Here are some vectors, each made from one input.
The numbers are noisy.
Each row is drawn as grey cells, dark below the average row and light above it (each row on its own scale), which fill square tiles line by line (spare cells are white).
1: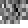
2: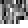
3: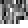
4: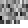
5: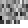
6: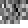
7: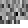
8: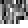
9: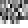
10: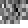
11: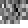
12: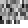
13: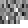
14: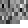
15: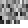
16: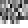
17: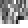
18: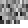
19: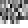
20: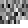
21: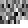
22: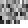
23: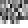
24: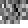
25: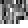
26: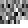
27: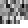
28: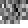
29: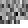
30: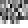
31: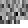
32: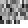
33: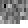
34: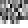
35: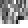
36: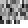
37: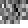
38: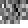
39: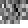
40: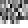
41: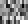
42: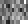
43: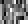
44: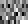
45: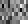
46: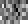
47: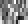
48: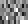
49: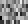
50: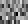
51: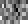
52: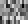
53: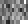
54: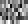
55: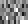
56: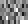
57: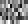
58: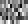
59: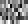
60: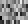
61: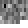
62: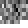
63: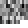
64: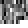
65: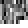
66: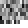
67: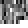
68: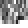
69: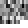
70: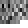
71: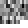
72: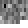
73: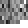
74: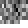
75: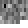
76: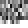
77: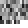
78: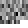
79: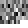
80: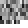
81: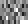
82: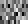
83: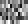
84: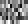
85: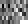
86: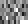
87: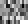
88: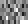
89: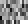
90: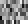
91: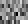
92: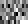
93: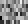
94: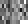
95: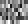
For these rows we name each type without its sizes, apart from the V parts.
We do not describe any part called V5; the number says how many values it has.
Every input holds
either a point on a line and a true/false value, or a value of V5.
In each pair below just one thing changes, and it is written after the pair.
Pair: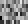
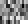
the place on the line
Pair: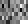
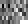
the place on the line
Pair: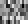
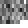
the true/false value
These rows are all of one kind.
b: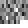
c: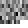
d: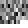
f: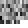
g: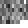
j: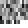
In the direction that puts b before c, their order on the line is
b, d, c, f, j, g.
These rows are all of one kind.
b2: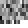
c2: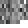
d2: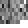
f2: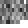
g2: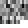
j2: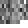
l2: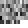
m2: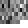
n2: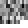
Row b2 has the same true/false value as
g2, l2 and n2.
